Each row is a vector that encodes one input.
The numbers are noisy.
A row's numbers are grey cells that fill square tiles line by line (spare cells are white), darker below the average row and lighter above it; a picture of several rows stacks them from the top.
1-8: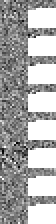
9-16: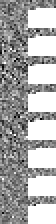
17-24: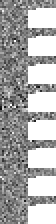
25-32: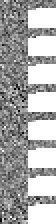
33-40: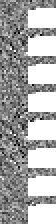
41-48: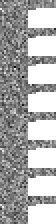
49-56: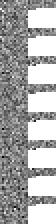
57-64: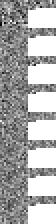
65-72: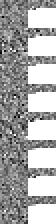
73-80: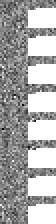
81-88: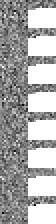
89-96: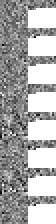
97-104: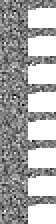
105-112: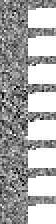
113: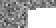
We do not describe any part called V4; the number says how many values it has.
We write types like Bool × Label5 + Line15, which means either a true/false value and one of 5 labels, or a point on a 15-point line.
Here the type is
List2(Line6) × V4.
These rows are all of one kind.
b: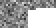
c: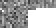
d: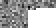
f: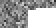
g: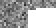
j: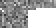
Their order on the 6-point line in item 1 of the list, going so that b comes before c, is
b, g, j, c, f, d.
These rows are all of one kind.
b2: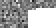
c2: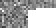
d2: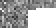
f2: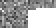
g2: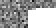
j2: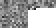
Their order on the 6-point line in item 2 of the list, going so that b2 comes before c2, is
j2, b2, c2, d2, f2, g2.
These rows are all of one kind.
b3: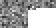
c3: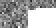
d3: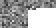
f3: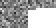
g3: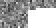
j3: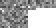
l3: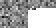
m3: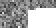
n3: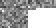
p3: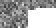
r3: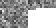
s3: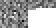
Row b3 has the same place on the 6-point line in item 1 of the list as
c3, m3 and r3.
